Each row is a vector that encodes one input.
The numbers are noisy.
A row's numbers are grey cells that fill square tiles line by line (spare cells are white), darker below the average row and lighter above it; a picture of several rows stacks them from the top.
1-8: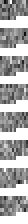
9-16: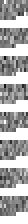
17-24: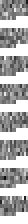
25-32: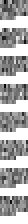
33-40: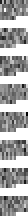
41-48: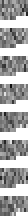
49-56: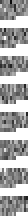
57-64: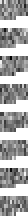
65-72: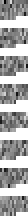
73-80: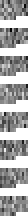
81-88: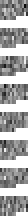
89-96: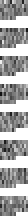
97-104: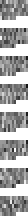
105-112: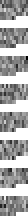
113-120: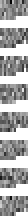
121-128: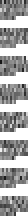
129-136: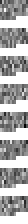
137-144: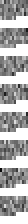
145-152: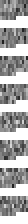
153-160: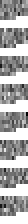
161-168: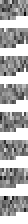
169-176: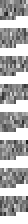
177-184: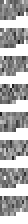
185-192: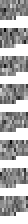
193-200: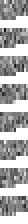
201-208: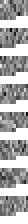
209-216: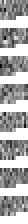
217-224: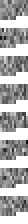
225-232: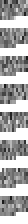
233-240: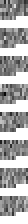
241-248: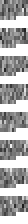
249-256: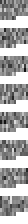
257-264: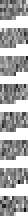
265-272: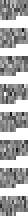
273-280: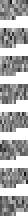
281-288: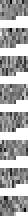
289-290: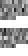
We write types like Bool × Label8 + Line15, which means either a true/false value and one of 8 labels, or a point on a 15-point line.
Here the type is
Circle18 × Circle18 × Line7.
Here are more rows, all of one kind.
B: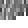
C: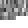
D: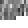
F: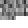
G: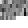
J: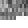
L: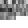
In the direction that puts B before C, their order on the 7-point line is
B, C, J, D, L, G, F.
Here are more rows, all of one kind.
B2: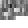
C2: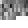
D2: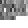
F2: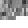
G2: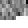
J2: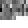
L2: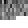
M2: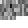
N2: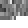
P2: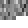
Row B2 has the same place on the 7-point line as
C2, M2 and P2.
